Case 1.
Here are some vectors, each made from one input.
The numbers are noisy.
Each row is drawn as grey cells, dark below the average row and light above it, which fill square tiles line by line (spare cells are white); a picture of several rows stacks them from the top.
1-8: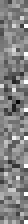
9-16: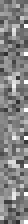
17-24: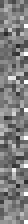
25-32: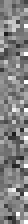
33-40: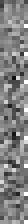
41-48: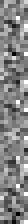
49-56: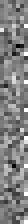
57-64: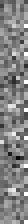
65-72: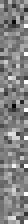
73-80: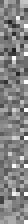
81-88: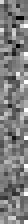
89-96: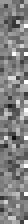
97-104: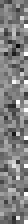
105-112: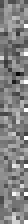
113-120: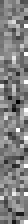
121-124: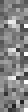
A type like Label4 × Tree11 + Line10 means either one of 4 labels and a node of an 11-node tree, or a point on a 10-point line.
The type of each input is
Line12 + Line16.
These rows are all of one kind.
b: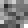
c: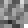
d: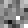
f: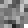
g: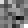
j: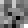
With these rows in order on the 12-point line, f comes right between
c and d.
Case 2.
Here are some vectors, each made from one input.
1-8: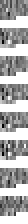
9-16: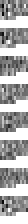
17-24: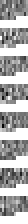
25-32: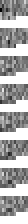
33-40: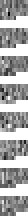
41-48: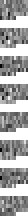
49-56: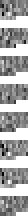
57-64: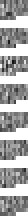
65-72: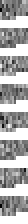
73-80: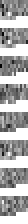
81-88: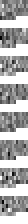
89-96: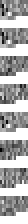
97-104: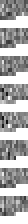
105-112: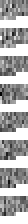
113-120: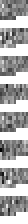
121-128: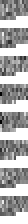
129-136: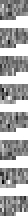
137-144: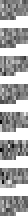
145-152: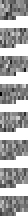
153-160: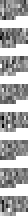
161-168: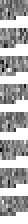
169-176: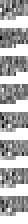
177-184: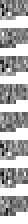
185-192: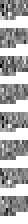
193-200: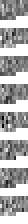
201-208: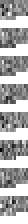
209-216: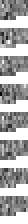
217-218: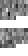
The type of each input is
(Bool × Bool × Bool × Bool × Bool + Unit) × Line8.
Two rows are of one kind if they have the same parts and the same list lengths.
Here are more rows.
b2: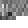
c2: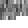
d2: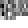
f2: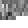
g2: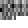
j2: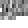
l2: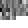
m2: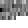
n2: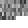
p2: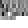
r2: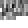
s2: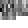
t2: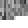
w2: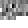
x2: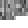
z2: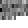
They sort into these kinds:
b2, c2, f2, j2, l2, m2, n2, p2, r2, t2, w2, x2, z2
d2, g2, s2

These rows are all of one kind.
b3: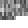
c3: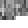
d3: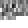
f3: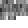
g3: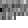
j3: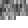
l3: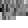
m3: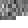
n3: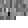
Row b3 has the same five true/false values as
d3 and n3.
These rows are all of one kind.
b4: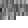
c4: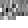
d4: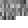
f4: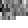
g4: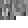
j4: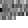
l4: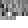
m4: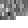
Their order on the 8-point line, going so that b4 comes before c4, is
d4, m4, g4, b4, j4, f4, l4, c4.
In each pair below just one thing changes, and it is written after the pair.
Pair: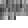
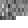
the place on the 8-point line
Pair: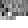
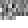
the place on the 8-point line
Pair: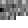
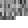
the place on the 8-point line
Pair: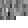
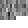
one of the five true/false values
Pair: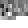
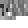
one of the five true/false values
